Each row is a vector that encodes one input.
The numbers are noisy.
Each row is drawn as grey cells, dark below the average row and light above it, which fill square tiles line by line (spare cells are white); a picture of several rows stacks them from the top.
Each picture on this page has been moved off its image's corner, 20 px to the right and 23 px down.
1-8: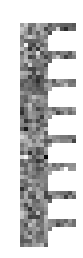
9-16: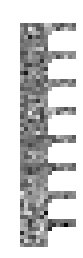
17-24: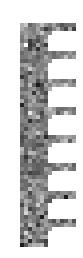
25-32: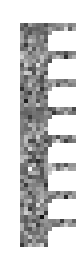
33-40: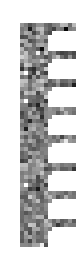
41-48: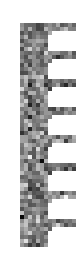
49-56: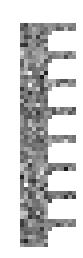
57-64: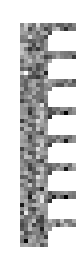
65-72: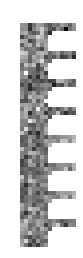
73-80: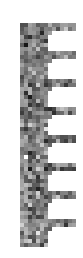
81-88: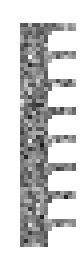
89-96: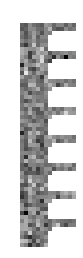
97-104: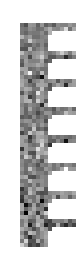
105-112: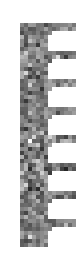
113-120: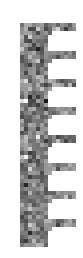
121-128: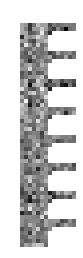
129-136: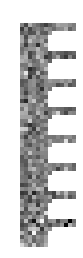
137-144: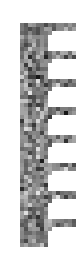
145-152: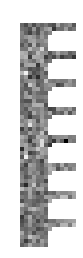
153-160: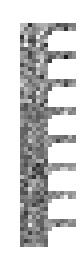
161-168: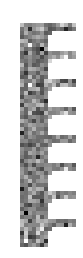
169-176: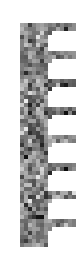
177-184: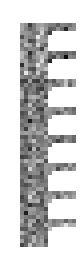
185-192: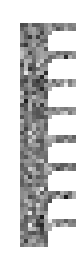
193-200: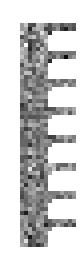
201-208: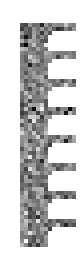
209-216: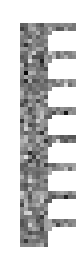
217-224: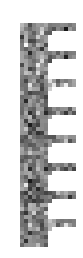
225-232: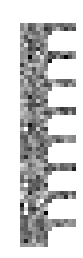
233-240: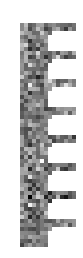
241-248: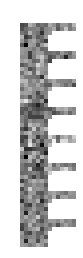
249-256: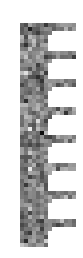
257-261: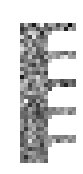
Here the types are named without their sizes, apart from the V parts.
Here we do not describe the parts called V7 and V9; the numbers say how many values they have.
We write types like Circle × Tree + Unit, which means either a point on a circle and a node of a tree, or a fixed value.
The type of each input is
Bool × V7 × V9 + List(Line).
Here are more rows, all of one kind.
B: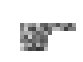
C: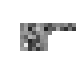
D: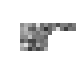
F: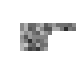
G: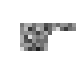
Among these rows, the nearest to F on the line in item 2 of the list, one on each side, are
B and G.
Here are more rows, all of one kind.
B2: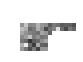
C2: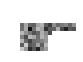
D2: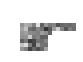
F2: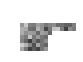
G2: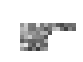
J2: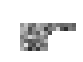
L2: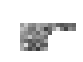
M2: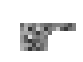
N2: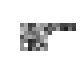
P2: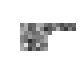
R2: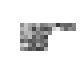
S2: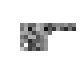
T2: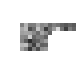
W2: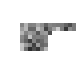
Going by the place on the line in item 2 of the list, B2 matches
D2, P2 and S2.
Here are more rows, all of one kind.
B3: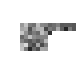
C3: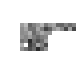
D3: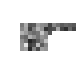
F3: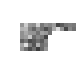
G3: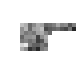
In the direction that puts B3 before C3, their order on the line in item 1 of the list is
F3, B3, D3, C3, G3.
